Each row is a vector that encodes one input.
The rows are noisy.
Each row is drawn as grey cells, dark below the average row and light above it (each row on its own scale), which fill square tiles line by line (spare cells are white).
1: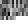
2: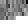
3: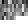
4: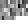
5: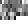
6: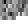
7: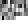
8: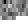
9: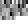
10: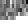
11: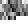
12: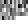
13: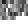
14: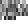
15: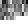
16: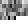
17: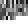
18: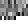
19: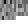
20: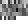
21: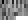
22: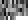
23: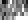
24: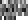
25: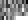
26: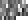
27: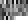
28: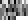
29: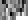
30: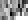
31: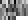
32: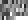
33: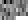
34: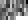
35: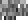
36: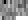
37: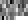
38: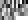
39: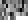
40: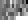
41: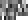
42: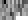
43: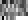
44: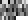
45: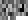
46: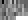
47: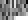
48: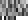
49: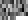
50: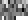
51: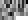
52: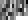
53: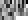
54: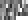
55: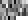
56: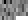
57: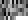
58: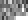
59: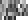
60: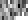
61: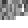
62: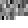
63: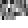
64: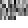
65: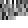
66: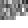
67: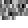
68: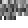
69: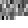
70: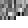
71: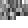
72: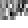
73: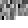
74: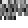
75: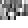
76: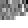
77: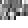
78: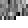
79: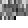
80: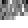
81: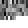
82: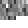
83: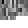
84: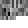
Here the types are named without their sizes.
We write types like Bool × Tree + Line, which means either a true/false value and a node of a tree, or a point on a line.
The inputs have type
Bool × Bool × Bool × Bool + Tree.
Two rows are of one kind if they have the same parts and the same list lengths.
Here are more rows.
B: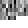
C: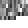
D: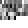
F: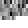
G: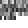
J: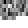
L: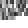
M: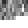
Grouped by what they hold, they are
B, C, D, G
F, J, L, M

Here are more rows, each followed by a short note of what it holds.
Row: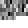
four true/false values
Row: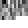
four true/false values
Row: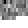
four true/false values
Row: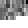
four true/false values
